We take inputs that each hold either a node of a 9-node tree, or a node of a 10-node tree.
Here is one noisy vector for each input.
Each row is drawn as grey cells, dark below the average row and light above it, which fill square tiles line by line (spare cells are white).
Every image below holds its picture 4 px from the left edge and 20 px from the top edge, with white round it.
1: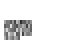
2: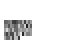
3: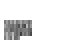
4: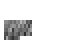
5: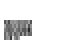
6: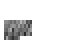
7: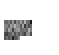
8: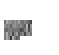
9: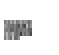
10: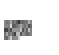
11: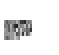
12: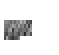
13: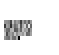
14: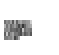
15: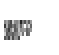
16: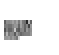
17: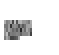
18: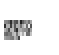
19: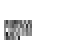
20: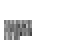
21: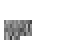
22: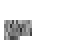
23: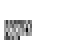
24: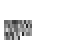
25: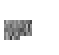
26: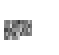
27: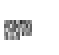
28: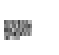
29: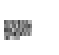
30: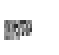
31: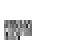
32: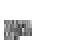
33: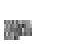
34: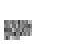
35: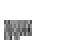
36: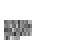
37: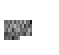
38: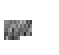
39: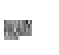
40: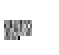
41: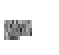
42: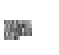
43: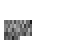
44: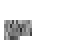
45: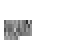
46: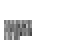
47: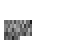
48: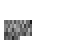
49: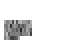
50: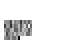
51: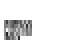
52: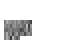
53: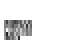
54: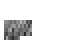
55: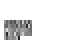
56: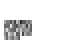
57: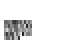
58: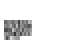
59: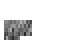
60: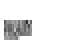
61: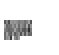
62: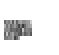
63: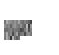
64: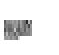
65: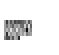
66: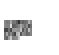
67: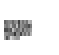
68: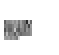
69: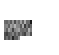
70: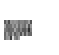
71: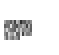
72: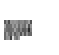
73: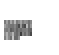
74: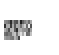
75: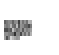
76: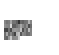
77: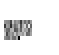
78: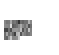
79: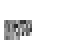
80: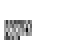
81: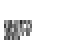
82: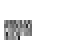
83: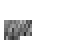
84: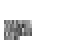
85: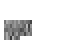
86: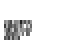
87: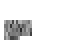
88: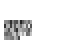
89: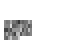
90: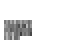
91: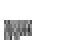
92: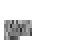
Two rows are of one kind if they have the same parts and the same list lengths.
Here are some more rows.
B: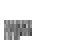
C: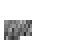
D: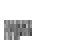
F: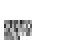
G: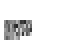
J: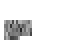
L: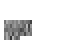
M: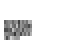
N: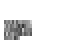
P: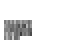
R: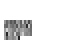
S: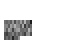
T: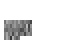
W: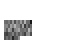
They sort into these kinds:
B, C, D, J, L, M, N, P, S, T, W
F, G, R

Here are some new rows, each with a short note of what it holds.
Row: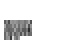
a node of a 10-node tree
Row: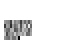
a node of a 9-node tree
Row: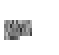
a node of a 10-node tree
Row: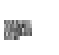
a node of a 10-node tree
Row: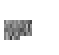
a node of a 10-node tree
